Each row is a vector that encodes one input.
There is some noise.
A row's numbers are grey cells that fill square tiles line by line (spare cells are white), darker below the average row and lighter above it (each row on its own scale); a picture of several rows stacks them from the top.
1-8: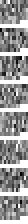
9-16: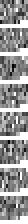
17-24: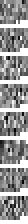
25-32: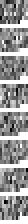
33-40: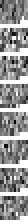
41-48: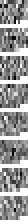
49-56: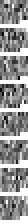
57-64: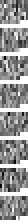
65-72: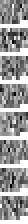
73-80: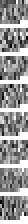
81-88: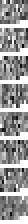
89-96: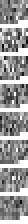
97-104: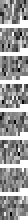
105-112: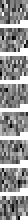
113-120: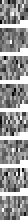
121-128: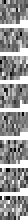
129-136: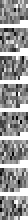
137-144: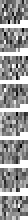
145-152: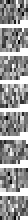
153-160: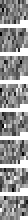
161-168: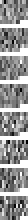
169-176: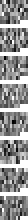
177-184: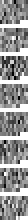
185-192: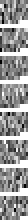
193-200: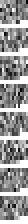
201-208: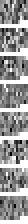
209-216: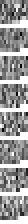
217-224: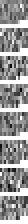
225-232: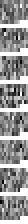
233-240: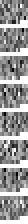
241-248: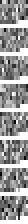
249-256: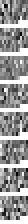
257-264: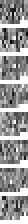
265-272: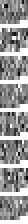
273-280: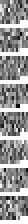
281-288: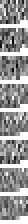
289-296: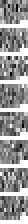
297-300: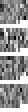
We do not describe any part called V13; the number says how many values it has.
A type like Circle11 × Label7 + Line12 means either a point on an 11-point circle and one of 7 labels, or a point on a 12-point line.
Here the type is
(Bool × Bool × Bool × Bool + Unit) × Line10 + Line8 × V13.
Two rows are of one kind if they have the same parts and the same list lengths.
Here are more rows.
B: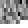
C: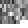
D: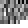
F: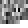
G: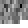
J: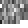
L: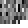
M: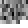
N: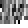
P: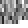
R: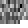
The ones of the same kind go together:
B, M
C, D, F, J, L, N, R
G, P

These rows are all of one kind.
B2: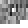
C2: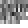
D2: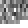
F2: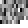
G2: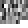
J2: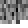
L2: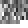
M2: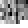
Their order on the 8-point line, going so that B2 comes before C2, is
M2, B2, F2, L2, C2, J2, D2, G2.
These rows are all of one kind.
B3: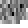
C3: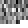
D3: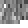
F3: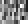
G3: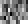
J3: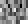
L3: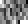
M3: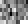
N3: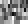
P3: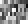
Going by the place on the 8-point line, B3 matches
D3, L3 and M3.
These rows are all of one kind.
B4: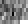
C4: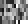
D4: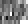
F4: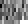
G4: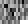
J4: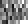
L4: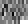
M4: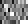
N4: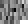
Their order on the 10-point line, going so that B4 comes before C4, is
J4, B4, N4, F4, G4, L4, C4, D4, M4.
